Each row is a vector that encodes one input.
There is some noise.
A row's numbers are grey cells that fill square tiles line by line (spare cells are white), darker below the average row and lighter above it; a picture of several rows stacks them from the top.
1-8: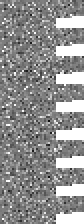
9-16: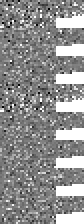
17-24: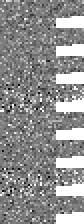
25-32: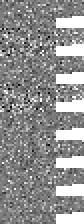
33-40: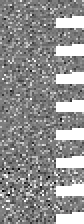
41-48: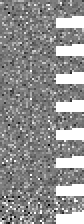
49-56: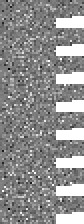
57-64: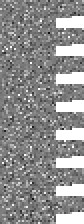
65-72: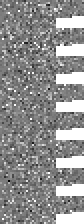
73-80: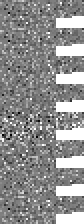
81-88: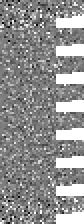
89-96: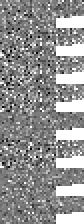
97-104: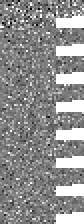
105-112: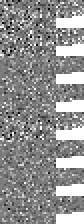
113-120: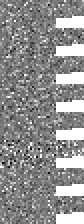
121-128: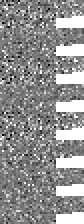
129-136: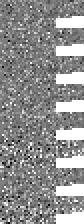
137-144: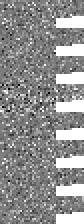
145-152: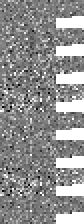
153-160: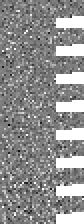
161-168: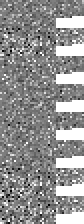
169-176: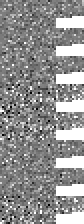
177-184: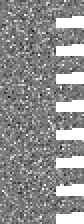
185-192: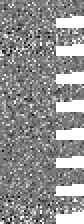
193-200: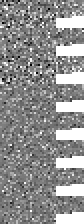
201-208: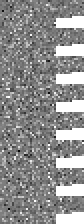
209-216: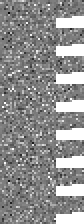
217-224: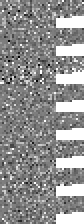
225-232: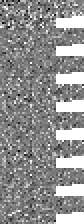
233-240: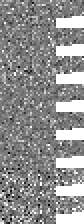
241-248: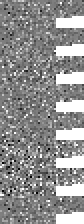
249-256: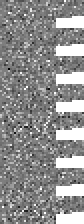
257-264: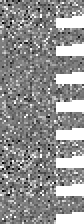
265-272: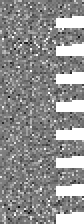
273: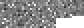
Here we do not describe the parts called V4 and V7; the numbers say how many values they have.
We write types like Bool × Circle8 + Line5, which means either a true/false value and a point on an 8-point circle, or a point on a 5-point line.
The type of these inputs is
Bool × V4 + (Circle6 + Unit) × V7.
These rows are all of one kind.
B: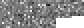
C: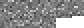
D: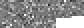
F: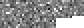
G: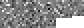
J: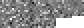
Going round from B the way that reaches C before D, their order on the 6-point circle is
B, J, G, F, C, D.
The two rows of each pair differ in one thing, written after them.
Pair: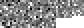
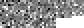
the true/false value
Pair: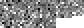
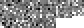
the true/false value
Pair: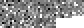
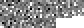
the true/false value
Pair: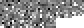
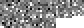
the true/false value
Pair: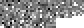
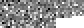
the value of V4
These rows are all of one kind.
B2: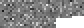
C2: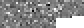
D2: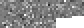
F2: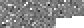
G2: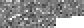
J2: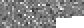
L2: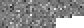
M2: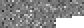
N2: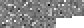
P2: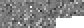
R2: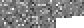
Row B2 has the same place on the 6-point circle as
D2, J2 and R2.
